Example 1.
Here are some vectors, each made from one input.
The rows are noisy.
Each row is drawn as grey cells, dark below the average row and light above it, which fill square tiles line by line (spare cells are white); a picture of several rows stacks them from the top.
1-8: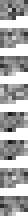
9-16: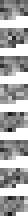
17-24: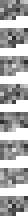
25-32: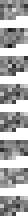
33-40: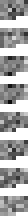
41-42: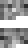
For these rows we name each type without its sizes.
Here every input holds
a label.
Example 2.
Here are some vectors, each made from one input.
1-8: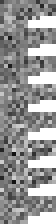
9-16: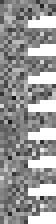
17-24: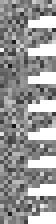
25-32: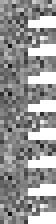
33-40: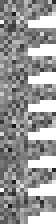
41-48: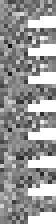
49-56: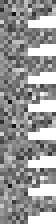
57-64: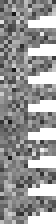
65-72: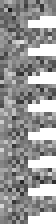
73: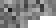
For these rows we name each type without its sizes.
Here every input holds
a label.
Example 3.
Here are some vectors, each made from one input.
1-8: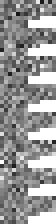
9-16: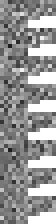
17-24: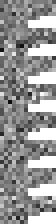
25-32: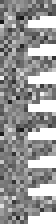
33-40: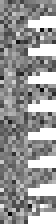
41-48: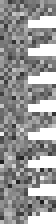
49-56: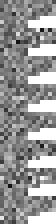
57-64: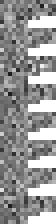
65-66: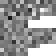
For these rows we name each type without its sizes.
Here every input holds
a label.
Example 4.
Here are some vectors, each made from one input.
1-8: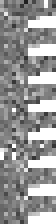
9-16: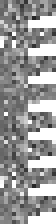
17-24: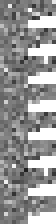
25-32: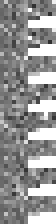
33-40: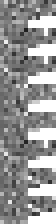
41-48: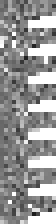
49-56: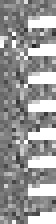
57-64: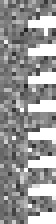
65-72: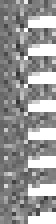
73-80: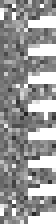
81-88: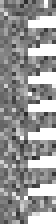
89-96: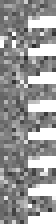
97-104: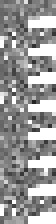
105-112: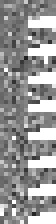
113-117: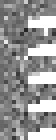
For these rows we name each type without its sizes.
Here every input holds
a label.
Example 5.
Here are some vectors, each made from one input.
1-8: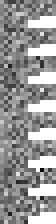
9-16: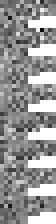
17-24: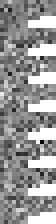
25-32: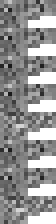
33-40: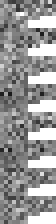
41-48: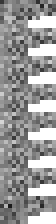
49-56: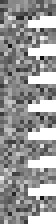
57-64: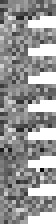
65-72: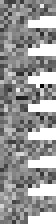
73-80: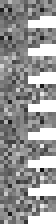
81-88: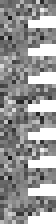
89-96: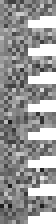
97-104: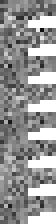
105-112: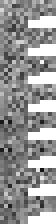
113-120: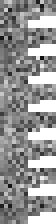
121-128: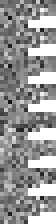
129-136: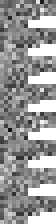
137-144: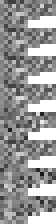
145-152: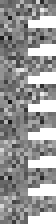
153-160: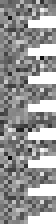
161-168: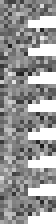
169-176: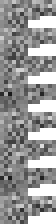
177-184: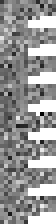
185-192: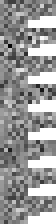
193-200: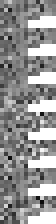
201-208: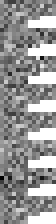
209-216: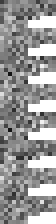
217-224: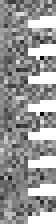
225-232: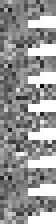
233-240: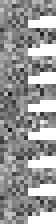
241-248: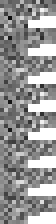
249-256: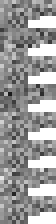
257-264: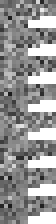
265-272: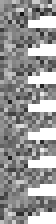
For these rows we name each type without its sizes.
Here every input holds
a label.
